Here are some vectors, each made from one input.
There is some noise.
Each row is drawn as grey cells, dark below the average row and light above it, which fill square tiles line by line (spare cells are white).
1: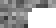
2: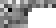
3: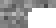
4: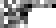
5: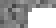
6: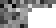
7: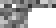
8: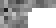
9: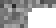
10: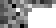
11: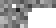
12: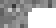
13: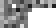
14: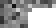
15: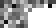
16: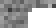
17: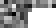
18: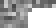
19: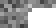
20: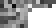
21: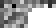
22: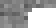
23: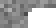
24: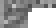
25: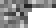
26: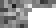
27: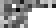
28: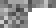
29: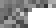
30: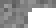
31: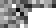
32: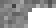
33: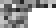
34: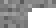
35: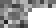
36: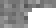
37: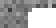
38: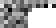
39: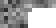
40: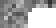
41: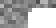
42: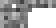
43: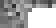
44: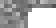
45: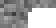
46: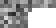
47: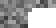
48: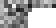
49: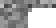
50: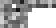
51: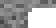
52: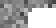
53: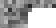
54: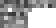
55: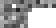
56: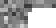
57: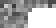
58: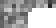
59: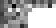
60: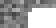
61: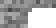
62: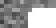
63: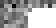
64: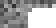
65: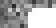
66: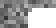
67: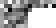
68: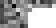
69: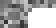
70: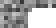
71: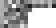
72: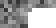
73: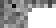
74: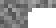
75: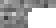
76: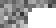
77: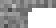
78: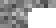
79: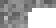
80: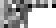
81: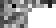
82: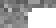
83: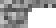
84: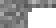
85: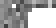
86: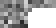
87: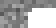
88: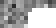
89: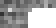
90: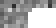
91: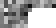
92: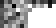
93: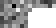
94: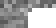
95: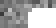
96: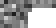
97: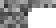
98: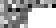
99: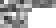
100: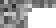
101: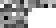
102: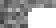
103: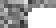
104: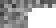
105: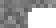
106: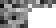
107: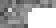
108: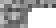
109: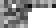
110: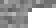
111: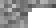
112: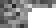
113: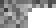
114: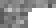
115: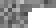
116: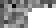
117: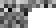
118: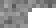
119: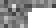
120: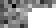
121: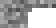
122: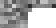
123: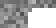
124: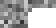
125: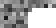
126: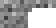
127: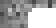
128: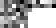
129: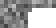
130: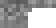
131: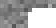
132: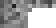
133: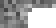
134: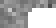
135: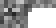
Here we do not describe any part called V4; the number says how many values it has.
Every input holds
a list of up to three items, each a point on a 5-point line and a value of V4.
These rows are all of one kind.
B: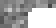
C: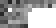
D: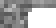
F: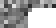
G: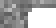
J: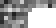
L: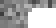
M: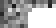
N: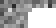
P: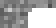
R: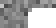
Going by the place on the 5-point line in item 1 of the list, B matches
D and G.
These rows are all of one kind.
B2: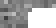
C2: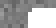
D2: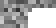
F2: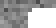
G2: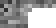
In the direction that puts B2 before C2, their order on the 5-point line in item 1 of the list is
B2, D2, C2, F2, G2.
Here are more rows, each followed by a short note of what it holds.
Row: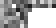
a list of two items
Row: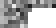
a list of two items
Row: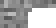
a list of two items
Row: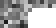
the empty list
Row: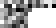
the empty list
